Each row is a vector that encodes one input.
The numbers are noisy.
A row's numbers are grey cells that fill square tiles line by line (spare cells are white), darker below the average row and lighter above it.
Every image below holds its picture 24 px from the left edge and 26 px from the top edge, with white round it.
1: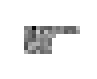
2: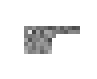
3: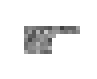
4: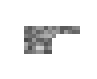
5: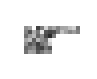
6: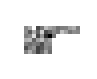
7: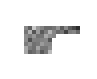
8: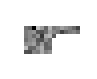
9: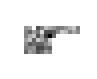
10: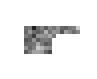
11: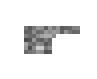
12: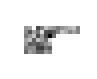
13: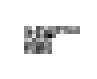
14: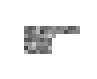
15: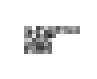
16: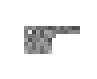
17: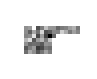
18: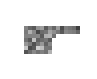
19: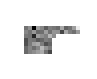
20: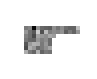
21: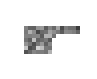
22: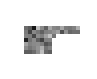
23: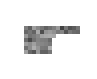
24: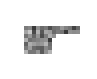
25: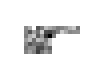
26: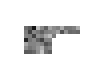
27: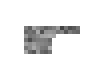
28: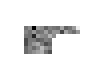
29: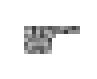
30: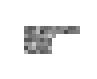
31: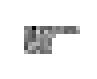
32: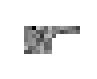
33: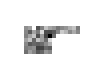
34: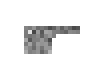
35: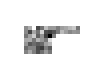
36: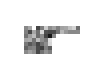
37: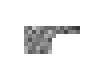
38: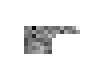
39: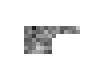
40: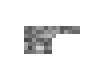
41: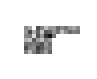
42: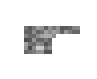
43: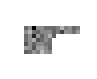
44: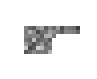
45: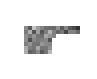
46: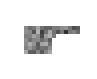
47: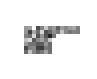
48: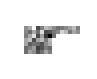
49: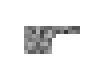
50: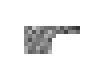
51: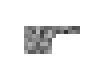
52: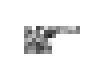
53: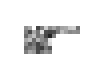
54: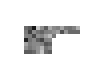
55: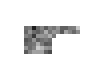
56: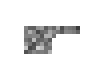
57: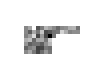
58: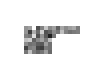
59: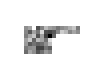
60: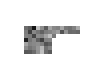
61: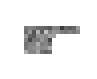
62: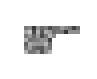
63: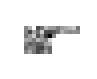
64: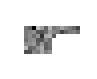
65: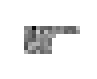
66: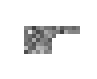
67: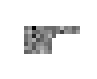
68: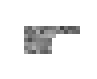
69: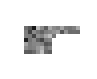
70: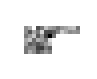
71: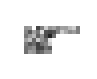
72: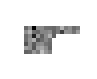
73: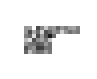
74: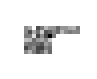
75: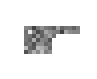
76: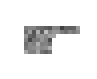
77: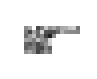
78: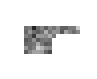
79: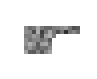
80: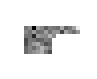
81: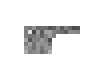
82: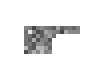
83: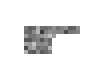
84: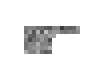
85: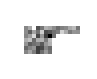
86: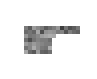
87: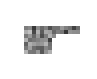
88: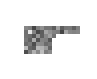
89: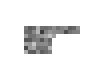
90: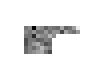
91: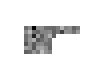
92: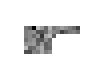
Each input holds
either a point on each of three 5-point lines, or four true/false values.
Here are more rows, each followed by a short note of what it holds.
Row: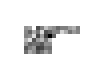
a point on each of three 5-point lines
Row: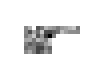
a point on each of three 5-point lines
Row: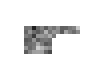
four true/false values
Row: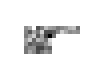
a point on each of three 5-point lines
